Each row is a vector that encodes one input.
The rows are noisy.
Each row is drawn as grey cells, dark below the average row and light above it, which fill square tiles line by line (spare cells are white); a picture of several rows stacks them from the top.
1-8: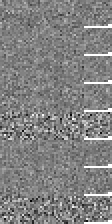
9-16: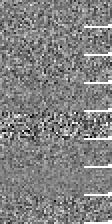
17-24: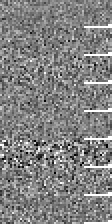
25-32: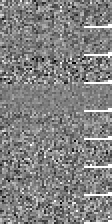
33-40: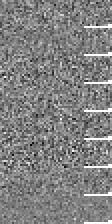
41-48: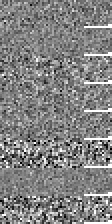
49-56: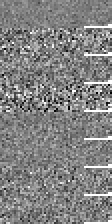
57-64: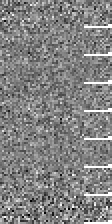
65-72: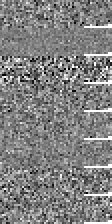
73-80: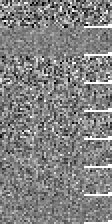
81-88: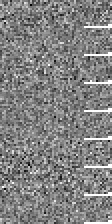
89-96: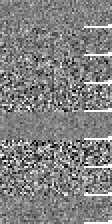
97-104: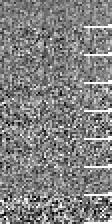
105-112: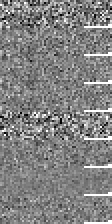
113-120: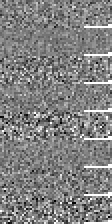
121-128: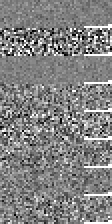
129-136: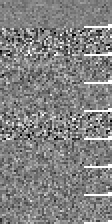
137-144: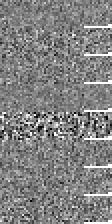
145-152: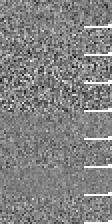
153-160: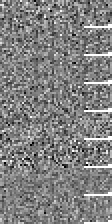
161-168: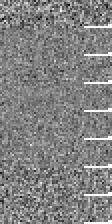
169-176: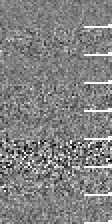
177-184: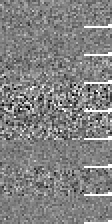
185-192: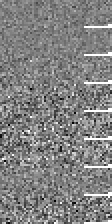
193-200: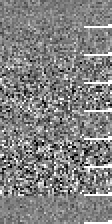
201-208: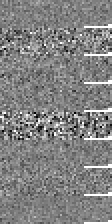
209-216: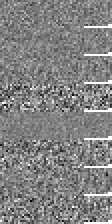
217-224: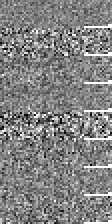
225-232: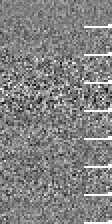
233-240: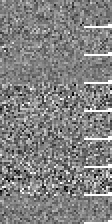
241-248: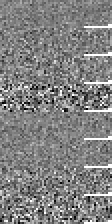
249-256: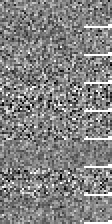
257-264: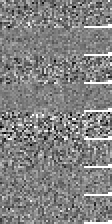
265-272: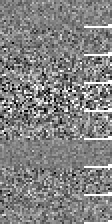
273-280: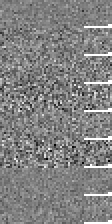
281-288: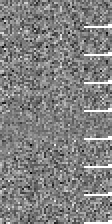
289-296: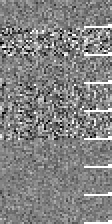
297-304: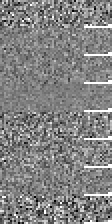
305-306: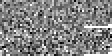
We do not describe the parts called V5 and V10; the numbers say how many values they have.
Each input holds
a value of V5, together with either a point on an 8-point circle and a true/false value, or a value of V10.
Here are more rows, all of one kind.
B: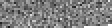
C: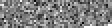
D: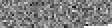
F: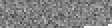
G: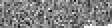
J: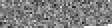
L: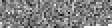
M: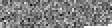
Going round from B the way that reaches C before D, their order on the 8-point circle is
B, J, G, L, C, M, F, D.
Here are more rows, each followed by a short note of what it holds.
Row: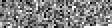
a point on an 8-point circle, a true/false value and a value of V5
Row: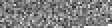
a point on an 8-point circle, a true/false value and a value of V5
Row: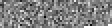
a value of V5 and a value of V10
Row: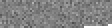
a point on an 8-point circle, a true/false value and a value of V5
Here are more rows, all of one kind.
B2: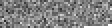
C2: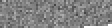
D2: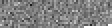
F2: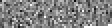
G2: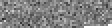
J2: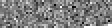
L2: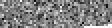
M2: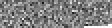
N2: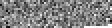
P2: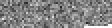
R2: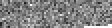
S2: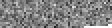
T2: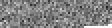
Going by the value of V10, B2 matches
D2 and L2.
